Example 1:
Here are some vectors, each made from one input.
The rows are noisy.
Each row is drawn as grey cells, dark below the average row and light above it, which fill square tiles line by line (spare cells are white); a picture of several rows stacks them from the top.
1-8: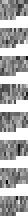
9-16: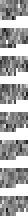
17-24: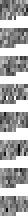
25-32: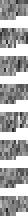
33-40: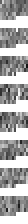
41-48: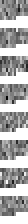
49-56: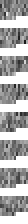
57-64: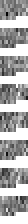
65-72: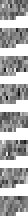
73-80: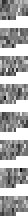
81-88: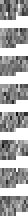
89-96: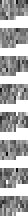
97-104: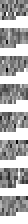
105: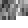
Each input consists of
a node of each of two 9-node trees, together with either a fixed value, or four true/false values.
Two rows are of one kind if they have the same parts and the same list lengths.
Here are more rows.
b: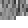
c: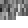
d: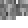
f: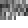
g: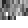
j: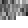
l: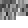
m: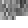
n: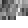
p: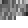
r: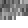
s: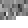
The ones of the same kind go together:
b, d, m, s
c, f, g, j, l, n, p, r

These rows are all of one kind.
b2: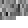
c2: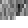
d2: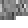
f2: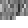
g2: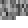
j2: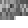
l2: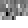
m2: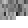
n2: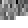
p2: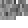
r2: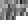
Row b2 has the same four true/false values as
c2, d2, f2 and j2.
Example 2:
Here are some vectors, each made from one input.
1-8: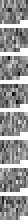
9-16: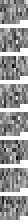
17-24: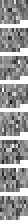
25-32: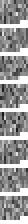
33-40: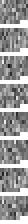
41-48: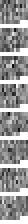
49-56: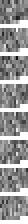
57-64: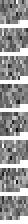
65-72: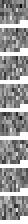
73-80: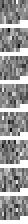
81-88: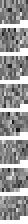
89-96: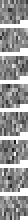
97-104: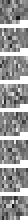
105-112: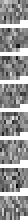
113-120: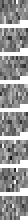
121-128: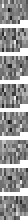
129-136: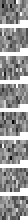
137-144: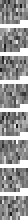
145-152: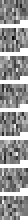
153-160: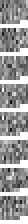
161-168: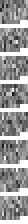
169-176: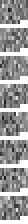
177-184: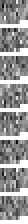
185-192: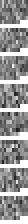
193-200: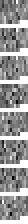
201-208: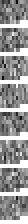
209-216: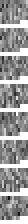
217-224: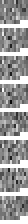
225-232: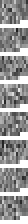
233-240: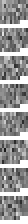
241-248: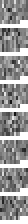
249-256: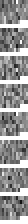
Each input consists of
a node of a 15-node tree, together with either a point on a 6-point circle, or a point on a 10-point line.
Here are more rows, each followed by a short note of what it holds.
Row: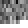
a point on a 6-point circle and a node of a 15-node tree
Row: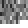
a point on a 6-point circle and a node of a 15-node tree
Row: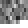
a point on a 6-point circle and a node of a 15-node tree
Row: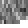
a point on a 10-point line and a node of a 15-node tree
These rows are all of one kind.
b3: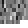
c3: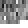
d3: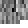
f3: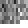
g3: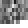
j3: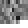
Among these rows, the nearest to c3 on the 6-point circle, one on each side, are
b3 and d3.
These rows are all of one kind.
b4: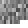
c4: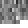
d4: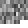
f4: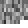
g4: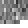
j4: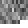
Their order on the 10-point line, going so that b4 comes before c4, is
f4, d4, b4, g4, j4, c4.
